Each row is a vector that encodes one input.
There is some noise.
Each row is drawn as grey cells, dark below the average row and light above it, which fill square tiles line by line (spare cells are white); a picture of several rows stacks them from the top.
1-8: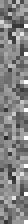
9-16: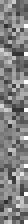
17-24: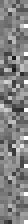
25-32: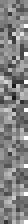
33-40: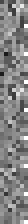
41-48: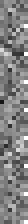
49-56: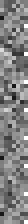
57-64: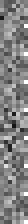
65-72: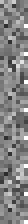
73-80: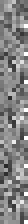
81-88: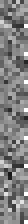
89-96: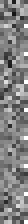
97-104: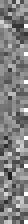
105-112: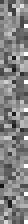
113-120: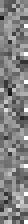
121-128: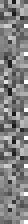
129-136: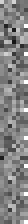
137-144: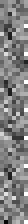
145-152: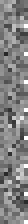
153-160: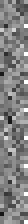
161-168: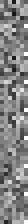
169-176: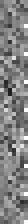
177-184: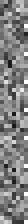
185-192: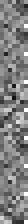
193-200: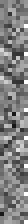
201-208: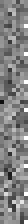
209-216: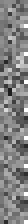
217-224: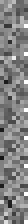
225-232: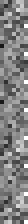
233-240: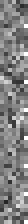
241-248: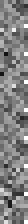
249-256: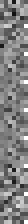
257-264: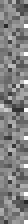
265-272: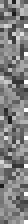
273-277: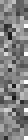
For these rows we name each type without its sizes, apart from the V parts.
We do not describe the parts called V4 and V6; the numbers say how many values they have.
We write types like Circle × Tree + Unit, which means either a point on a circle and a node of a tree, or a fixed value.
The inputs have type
Bool × Label × V4 + V6.
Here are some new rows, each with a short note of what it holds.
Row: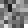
a value of V6
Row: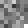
a label, a true/false value and a value of V4
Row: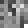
a value of V6
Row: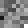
a value of V6
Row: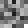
a value of V6
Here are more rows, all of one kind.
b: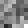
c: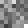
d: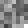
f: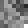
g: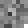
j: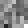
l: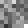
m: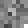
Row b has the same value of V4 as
d and j.
